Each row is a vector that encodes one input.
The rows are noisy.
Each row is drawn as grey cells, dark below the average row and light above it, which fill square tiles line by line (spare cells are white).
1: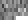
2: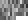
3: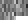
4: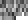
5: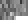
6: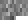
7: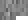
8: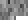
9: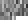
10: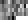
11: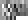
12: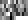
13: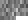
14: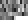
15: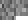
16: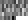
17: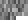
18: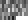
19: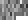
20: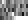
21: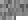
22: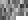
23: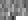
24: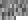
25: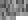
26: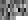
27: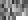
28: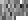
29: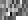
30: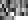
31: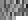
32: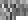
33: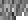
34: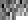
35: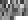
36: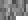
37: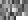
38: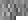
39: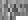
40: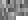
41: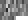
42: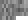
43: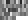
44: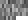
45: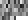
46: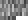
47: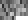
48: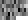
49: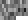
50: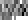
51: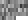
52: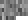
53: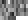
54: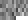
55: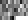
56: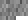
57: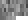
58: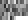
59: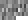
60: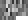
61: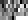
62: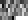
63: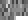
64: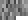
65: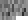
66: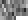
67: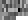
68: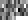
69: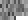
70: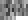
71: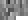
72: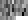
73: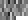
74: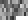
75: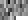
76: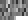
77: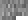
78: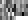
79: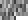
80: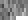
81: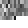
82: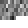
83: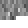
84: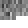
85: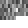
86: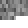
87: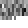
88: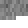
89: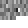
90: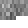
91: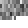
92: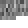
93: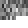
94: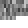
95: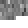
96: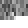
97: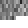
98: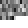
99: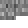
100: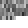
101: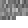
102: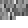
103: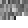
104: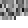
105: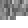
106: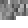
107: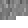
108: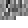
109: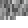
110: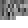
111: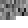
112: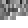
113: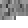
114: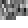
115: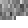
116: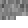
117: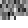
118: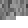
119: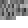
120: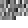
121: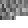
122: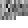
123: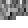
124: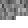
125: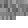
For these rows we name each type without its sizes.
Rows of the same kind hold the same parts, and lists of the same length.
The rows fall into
4 kinds.
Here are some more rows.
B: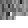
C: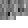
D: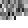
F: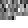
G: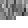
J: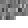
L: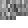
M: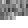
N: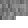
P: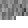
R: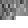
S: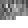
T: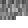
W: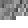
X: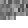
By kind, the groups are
B, C, D, J, L, M, N, R, S
F, G
P
T, W, X

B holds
a point on a line and three true/false values.
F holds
a point on a line.
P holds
a label.
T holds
a label and three true/false values.
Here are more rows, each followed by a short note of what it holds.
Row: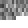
a point on a line and three true/false values
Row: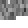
a label
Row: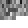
a label and three true/false values
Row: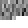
a point on a line
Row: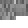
a label and three true/false values
